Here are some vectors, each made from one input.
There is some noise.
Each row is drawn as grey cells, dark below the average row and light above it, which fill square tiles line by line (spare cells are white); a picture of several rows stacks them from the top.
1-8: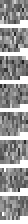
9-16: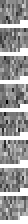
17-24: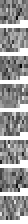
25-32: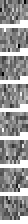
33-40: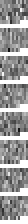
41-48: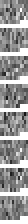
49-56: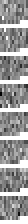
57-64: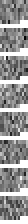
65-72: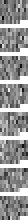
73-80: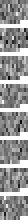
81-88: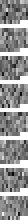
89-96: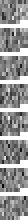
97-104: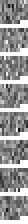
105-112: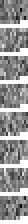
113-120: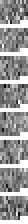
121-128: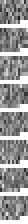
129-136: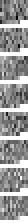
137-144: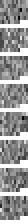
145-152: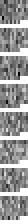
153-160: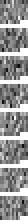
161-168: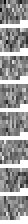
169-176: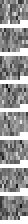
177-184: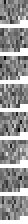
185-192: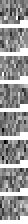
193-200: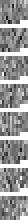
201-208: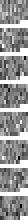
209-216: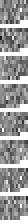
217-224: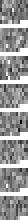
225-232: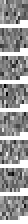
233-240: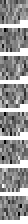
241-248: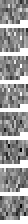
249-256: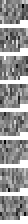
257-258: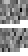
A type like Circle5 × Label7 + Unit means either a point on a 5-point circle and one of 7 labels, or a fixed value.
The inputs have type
Bool × Bool × Bool × Bool × Label10 × Line15.
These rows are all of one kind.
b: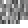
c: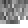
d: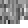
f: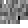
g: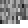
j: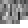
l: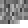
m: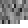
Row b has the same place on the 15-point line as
c and l.
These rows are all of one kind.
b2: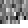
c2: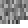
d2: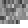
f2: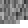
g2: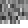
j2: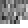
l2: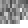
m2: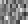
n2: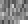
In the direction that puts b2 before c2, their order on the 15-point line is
b2, g2, j2, f2, l2, n2, d2, c2, m2.
